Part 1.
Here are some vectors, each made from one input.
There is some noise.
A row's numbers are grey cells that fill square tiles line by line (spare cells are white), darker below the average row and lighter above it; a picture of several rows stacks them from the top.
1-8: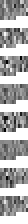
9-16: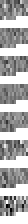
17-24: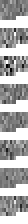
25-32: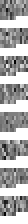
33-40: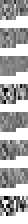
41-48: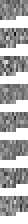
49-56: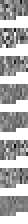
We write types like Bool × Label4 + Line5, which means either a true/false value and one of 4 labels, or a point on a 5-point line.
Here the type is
Tree11.
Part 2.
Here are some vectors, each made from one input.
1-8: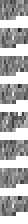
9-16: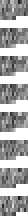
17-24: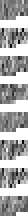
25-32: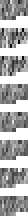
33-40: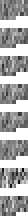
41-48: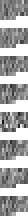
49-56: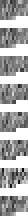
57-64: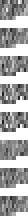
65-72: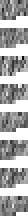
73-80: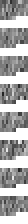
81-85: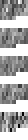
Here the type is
Line12.
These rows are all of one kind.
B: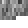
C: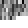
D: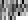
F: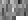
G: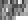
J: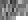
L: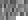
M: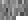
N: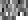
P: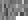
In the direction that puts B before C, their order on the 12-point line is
N, F, B, M, P, L, J, G, C, D.
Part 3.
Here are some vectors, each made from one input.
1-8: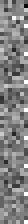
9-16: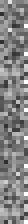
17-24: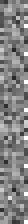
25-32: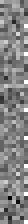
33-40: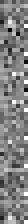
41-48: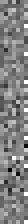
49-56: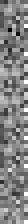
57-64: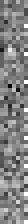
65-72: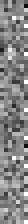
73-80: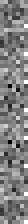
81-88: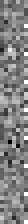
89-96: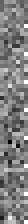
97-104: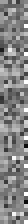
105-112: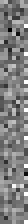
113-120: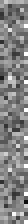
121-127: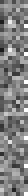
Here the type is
Tree13.
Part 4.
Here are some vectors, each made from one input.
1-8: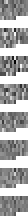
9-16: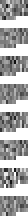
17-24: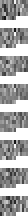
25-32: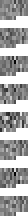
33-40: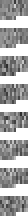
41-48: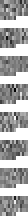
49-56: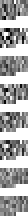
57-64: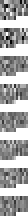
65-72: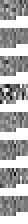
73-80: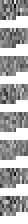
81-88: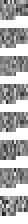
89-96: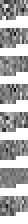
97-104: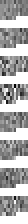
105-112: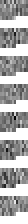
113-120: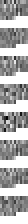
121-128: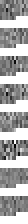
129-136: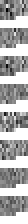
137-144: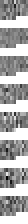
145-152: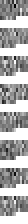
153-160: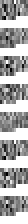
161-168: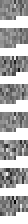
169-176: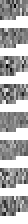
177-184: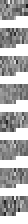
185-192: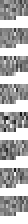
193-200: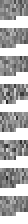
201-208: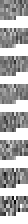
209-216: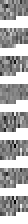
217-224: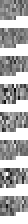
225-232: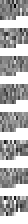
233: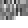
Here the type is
Tree15.
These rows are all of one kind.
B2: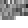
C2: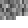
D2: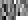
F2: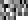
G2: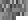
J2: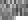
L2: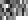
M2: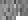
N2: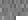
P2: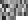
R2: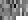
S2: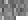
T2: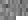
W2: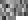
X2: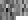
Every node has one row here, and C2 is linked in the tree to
G2, L2, N2 and X2.
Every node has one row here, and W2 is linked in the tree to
J2, M2 and P2.
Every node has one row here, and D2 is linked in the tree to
X2.
